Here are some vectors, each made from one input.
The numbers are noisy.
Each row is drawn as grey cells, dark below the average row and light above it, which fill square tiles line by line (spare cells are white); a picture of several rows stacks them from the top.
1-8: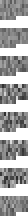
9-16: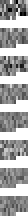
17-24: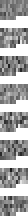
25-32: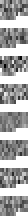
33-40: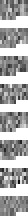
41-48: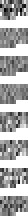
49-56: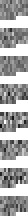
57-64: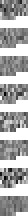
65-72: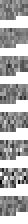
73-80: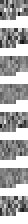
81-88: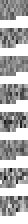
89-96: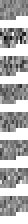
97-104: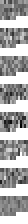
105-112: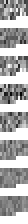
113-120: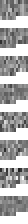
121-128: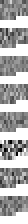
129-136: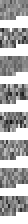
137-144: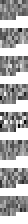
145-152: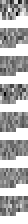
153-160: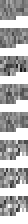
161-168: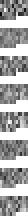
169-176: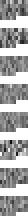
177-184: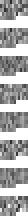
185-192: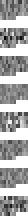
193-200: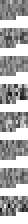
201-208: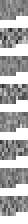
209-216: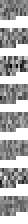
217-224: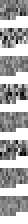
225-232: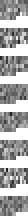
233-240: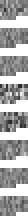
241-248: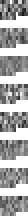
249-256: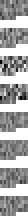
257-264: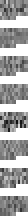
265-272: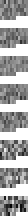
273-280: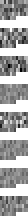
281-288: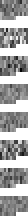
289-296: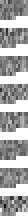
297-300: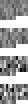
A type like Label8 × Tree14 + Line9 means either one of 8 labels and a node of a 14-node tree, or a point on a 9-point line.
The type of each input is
Line13.
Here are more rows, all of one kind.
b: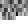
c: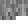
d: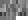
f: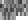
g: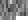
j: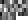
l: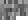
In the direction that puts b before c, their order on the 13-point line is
g, f, b, d, c, l, j.
